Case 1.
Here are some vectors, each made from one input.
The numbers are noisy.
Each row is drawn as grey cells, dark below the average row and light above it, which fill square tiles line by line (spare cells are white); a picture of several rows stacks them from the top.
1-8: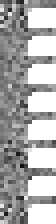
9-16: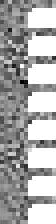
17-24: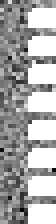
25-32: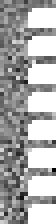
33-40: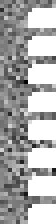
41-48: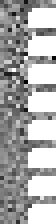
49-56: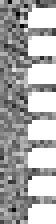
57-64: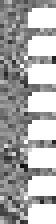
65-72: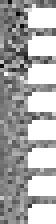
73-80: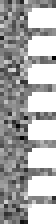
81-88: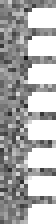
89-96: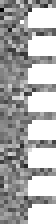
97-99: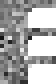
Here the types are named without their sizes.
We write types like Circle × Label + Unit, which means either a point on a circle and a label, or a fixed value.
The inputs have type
Line + Tree.
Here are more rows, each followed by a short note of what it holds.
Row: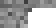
a node of a tree
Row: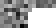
a point on a line
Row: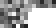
a point on a line
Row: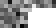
a point on a line
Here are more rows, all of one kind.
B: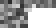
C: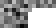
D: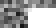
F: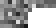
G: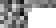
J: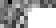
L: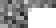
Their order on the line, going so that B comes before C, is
G, L, J, B, D, C, F.
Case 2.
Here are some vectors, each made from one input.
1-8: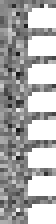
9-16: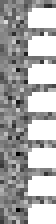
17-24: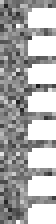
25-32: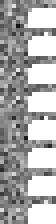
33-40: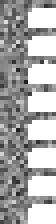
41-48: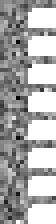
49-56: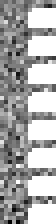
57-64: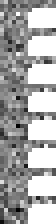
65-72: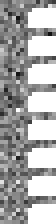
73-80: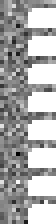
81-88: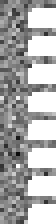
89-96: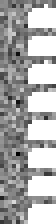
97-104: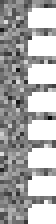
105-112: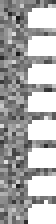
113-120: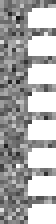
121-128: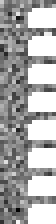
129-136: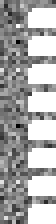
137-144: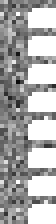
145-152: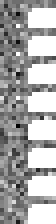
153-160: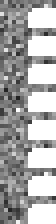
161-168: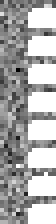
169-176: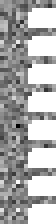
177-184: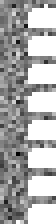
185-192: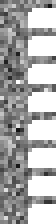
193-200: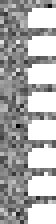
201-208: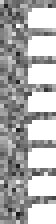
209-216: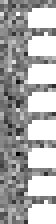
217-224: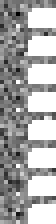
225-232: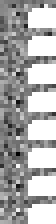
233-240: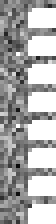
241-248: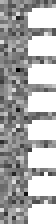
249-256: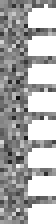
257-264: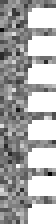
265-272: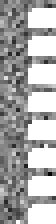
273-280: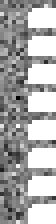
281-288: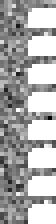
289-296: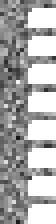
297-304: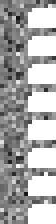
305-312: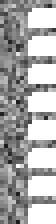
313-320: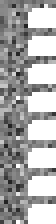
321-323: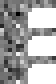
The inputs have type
Circle9 + Circle11.
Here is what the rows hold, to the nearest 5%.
About 40% of them hold a point on a 9-point circle. The rest hold a point on an 11-point circle.
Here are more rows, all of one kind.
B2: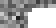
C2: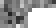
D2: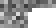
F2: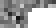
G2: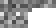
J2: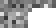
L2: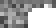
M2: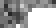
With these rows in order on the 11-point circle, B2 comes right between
D2 and F2.
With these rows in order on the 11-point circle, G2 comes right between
D2 and J2.
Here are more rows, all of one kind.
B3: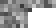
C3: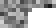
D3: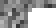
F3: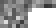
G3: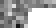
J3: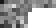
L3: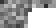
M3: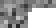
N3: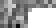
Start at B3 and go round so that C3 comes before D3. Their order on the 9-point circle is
B3, L3, C3, D3, F3, M3, N3, G3, J3.
